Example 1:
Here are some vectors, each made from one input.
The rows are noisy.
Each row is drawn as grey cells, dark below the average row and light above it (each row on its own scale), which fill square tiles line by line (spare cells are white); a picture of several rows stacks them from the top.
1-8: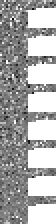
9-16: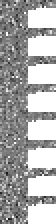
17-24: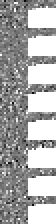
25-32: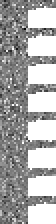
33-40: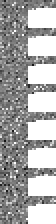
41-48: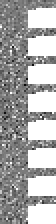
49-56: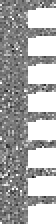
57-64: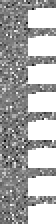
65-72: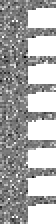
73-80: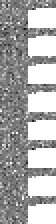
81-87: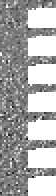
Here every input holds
a point on a 10-point line.
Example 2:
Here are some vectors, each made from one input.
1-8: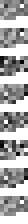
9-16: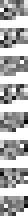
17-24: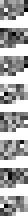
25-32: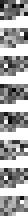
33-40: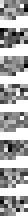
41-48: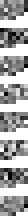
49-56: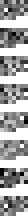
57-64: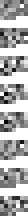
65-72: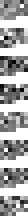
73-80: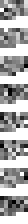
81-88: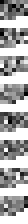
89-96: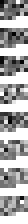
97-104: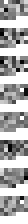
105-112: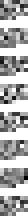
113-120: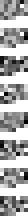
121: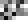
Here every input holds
a point on a 15-point circle.
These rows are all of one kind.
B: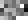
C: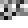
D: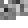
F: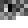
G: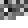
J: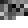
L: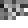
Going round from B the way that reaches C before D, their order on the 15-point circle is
B, C, D, L, J, F, G.
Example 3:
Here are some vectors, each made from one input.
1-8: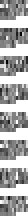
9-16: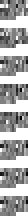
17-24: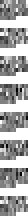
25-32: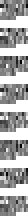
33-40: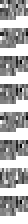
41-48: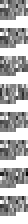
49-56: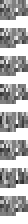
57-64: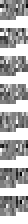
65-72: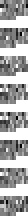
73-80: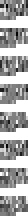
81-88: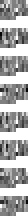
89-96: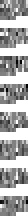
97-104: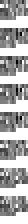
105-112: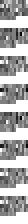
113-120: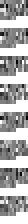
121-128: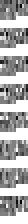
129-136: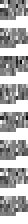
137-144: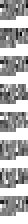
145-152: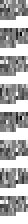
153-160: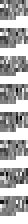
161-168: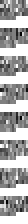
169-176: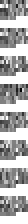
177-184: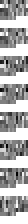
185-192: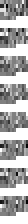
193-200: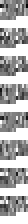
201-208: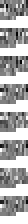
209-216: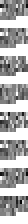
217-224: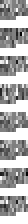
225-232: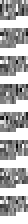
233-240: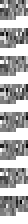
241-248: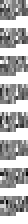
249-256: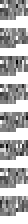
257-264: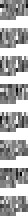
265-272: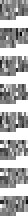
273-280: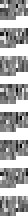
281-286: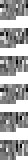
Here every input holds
a point on a 9-point line.
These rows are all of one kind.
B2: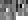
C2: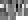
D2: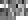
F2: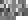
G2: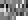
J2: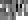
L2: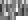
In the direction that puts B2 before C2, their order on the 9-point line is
B2, J2, C2, D2, F2, L2, G2.
